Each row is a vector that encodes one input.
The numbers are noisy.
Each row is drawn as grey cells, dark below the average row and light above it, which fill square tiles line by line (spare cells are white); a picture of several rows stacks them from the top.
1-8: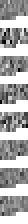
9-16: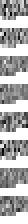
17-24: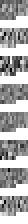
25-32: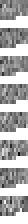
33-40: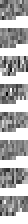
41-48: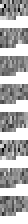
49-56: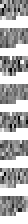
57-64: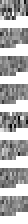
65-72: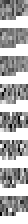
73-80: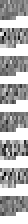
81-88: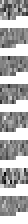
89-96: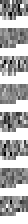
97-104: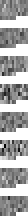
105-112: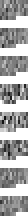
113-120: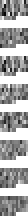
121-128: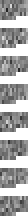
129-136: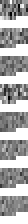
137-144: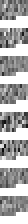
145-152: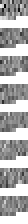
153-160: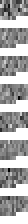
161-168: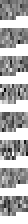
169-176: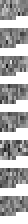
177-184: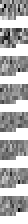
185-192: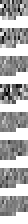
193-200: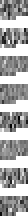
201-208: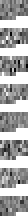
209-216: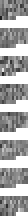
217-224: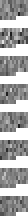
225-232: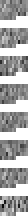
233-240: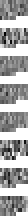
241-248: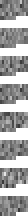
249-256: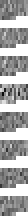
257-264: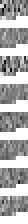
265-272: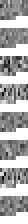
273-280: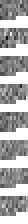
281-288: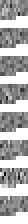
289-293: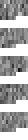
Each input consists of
either one of 5 labels, or four true/false values.
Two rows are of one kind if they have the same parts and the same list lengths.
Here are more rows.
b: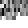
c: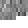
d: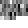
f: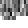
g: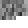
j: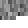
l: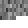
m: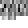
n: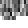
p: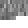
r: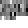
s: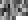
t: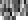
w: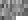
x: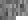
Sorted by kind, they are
b, d, f, m, n, r, s, t
c, g, j, l, p, w, x

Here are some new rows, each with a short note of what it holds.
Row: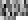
one of 5 labels
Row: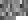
four true/false values
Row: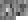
four true/false values
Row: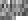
four true/false values
